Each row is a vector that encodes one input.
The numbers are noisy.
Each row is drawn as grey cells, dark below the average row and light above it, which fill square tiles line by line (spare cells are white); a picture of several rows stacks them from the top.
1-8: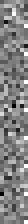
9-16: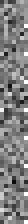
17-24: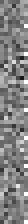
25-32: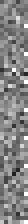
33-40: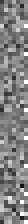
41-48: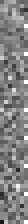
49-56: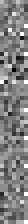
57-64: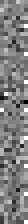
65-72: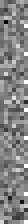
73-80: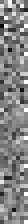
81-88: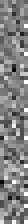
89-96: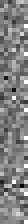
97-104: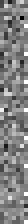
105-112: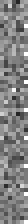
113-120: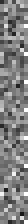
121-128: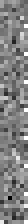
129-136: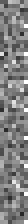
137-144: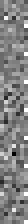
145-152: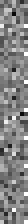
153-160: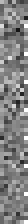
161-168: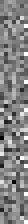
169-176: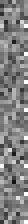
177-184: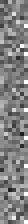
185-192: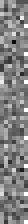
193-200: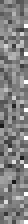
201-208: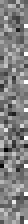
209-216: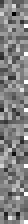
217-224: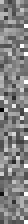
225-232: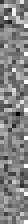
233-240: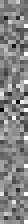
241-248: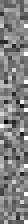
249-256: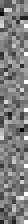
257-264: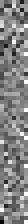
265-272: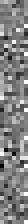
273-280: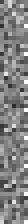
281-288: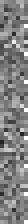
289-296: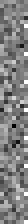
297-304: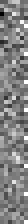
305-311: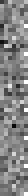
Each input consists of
a point on a 10-point line, together with either a fixed value, or three true/false values.
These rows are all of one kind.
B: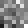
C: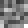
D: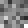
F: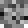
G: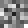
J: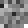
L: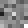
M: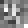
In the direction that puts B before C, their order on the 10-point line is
B, J, G, C, L, F, D, M.
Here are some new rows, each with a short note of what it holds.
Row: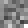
a point on a 10-point line
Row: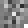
a point on a 10-point line
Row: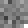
a point on a 10-point line
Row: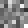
a point on a 10-point line and three true/false values
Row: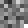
a point on a 10-point line
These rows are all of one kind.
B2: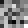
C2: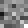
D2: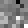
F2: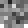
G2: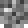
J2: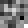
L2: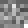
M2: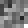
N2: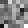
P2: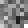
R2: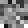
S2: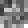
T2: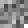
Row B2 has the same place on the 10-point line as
F2, G2, J2 and P2.
